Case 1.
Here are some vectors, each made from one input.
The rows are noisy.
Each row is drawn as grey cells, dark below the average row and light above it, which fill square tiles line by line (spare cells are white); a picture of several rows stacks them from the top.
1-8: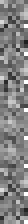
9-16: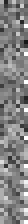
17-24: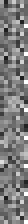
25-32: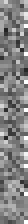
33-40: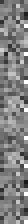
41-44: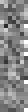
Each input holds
a node of a 7-node tree.
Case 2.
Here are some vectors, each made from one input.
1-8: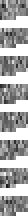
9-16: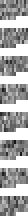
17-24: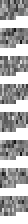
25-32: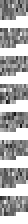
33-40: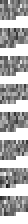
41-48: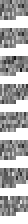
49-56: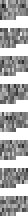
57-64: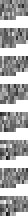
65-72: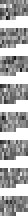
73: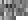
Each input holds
a point on an 11-point circle.
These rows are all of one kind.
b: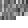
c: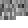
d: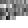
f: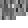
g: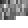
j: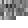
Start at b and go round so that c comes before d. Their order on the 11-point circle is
b, j, c, g, d, f.
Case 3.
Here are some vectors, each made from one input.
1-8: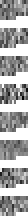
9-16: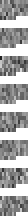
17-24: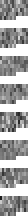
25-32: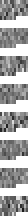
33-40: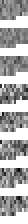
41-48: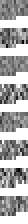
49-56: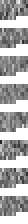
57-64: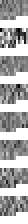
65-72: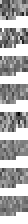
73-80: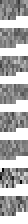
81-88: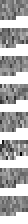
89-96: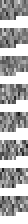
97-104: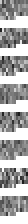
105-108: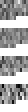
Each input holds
three true/false values.
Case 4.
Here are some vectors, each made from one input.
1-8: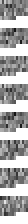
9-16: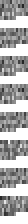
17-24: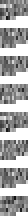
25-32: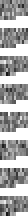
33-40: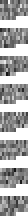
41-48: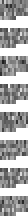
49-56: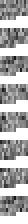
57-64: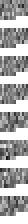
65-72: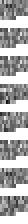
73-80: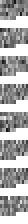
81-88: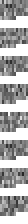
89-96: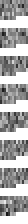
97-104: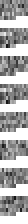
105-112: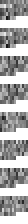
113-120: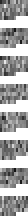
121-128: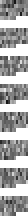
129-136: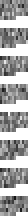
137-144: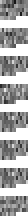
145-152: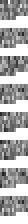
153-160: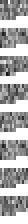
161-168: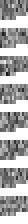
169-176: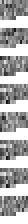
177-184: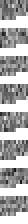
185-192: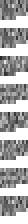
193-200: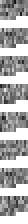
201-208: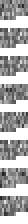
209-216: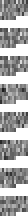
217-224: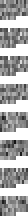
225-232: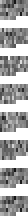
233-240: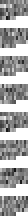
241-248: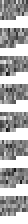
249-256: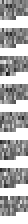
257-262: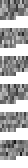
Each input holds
a point on an 11-point circle.
